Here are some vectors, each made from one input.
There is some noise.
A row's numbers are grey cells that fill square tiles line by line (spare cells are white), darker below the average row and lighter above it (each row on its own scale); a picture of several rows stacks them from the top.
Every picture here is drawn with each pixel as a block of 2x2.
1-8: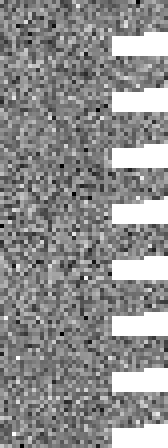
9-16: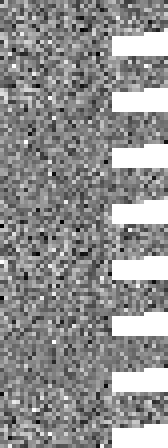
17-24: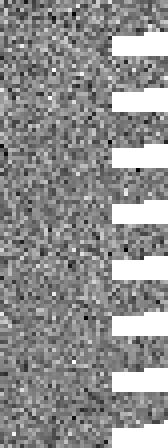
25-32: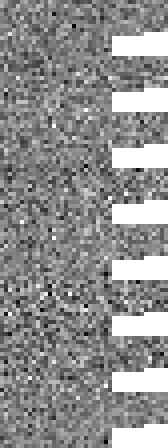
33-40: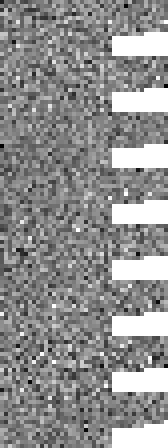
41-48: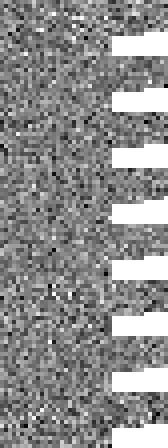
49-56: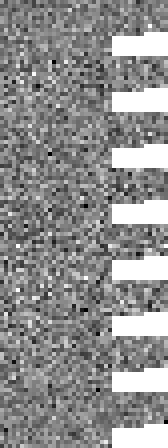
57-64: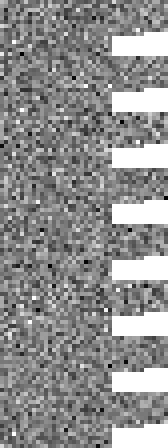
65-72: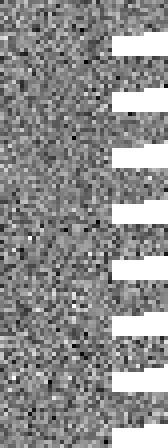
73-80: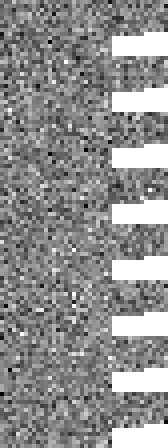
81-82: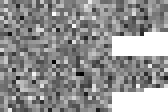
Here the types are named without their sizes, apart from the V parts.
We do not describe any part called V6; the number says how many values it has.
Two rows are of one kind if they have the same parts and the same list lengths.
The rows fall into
2 kinds.
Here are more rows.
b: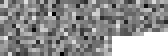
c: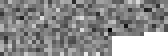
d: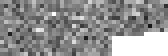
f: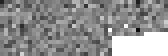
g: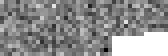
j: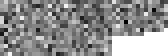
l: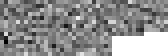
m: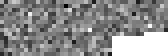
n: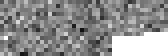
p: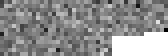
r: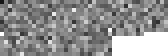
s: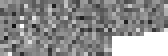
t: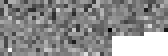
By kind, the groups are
b, j, n, s
c, d, f, g, l, m, p, r, t

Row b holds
a label and a value of V6.
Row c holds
a label and three true/false values.
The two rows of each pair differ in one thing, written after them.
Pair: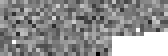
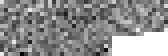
the value of V6
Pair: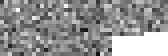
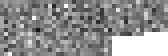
the label
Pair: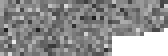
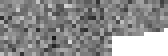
the label
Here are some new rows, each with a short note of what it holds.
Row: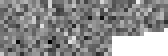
a label and a value of V6
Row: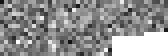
a label and three true/false values
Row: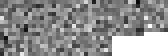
a label and three true/false values
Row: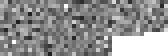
a label and a value of V6
